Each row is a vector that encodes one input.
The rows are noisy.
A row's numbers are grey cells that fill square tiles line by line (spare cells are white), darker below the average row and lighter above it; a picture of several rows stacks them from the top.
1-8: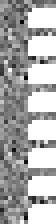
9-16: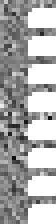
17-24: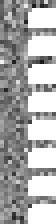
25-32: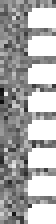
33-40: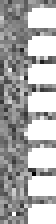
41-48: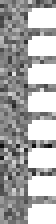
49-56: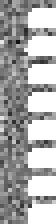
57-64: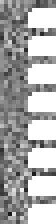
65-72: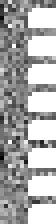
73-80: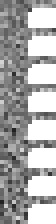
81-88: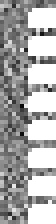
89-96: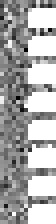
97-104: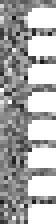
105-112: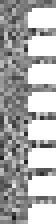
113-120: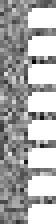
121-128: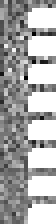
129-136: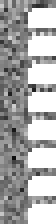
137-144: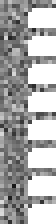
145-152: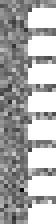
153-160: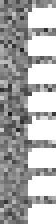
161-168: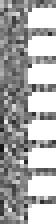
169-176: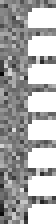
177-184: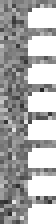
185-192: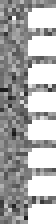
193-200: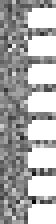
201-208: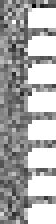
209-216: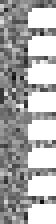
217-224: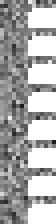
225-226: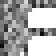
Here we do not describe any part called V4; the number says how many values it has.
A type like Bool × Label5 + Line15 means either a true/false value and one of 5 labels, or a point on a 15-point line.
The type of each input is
(Bool × Bool × Bool × Bool + Circle8) × Line5 + Line7 × V4.
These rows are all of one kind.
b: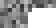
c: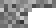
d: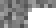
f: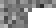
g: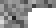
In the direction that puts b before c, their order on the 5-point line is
f, d, b, c, g.
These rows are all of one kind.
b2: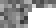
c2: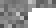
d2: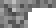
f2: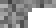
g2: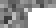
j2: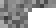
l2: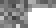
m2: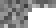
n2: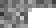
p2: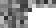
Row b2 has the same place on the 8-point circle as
c2, f2, m2 and n2.
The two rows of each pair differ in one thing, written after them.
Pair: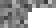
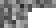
the place on the 8-point circle
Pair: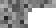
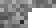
the place on the 5-point line
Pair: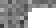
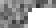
the place on the 8-point circle
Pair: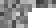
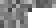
the place on the 5-point line
